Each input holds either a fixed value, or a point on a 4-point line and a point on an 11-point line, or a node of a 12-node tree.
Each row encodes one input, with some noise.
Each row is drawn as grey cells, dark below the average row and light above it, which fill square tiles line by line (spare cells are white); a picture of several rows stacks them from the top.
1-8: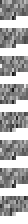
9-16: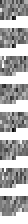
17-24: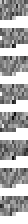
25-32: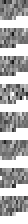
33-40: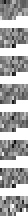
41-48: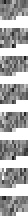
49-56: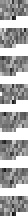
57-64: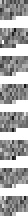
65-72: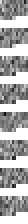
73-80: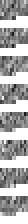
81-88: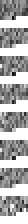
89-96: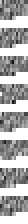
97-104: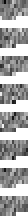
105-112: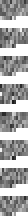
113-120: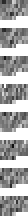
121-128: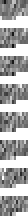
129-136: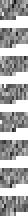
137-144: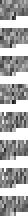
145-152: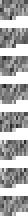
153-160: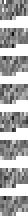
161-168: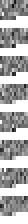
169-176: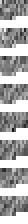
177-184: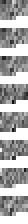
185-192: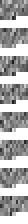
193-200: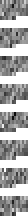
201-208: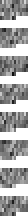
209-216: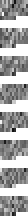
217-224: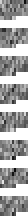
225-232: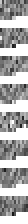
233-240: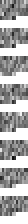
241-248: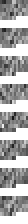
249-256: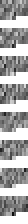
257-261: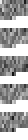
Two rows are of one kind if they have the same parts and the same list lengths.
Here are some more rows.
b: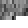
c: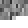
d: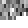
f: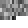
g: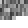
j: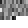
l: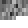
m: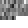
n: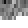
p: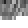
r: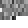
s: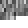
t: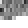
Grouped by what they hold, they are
b, f, j, m, r, s
c, g, l, n, p, t
d

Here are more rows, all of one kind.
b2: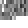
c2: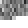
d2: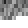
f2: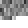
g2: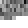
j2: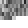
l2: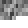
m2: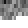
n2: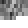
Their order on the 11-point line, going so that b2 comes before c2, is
b2, j2, c2, g2, f2, l2, d2, m2, n2.
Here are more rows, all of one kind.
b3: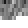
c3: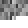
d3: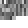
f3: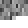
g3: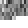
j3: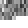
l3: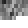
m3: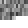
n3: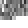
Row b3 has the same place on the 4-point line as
g3 and j3.
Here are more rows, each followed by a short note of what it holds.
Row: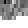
a point on a 4-point line and a point on an 11-point line
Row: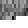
a node of a 12-node tree
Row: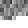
a point on a 4-point line and a point on an 11-point line
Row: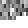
a fixed value
